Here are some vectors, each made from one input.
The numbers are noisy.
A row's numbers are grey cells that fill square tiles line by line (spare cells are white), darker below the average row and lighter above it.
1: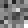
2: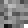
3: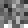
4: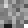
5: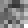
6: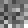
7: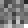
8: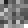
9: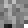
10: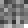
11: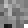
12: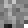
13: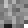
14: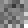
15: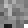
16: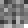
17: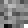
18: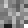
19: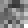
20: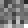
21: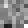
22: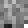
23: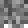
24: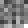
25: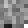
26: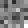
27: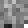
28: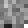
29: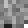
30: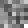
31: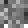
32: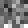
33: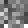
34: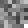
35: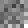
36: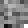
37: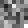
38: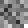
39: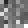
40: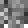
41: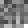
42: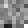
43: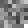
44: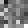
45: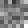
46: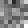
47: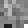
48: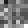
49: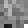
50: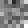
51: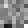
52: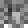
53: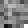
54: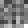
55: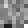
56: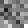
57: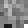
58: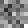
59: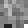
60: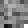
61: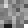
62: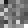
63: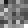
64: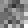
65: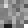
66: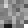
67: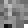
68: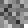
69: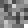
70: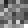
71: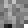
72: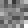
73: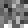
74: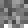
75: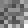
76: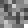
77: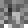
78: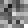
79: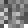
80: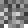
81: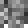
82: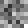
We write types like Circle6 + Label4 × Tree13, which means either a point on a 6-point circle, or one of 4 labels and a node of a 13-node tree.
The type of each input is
(Bool × Bool × Bool + Unit) × Line7.
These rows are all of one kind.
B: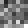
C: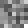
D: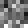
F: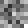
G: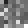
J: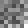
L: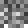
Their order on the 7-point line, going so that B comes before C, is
D, B, J, C, G, F, L.
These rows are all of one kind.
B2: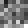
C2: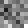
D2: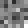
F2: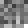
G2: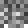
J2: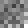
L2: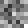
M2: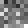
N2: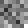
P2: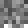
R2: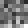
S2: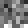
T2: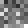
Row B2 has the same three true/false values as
M2 and T2.
